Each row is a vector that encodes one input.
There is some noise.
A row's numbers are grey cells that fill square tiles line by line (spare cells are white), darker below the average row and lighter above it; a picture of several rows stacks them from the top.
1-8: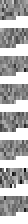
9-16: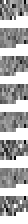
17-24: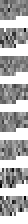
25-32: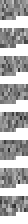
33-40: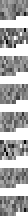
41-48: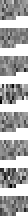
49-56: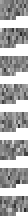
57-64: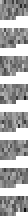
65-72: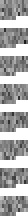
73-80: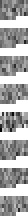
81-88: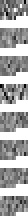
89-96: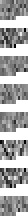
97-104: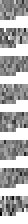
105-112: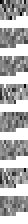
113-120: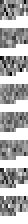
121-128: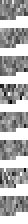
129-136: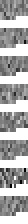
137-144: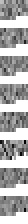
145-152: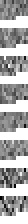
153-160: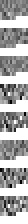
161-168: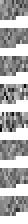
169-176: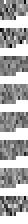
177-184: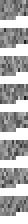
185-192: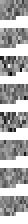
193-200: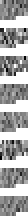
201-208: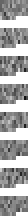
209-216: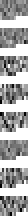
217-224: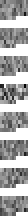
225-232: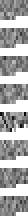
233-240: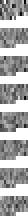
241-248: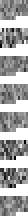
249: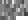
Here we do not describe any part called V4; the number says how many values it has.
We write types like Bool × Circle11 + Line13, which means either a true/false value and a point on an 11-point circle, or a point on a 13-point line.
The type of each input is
List3(Line6) + V4 × V4.
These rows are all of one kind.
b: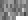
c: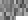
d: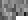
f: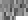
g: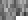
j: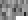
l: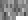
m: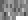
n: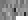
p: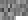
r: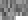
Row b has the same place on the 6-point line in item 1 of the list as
g, l and m.
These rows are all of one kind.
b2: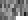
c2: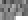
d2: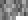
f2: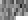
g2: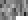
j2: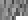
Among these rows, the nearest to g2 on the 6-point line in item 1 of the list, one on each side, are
b2 and d2.
